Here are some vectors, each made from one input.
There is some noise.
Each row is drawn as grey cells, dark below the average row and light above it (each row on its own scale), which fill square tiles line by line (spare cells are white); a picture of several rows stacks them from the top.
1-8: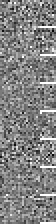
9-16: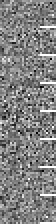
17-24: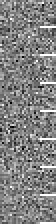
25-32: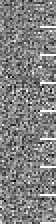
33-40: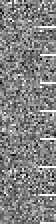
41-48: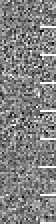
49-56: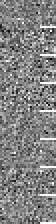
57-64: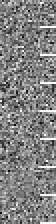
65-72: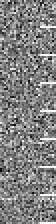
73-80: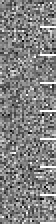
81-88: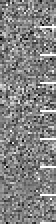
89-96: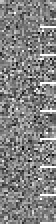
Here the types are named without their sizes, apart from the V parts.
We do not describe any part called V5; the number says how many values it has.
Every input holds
a list of items, each a true/false value and a value of V5.
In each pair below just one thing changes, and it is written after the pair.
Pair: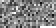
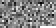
the value of V5 in item 2 of the list
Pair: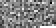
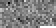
the true/false value in item 2 of the list
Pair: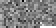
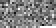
the true/false value in item 2 of the list
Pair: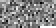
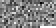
the value of V5 in item 2 of the list
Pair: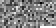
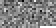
the true/false value in item 2 of the list
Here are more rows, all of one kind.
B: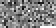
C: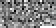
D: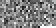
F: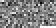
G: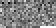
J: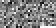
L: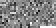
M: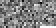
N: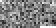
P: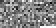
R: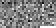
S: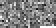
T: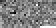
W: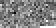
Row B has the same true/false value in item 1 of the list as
F, L, N and W.
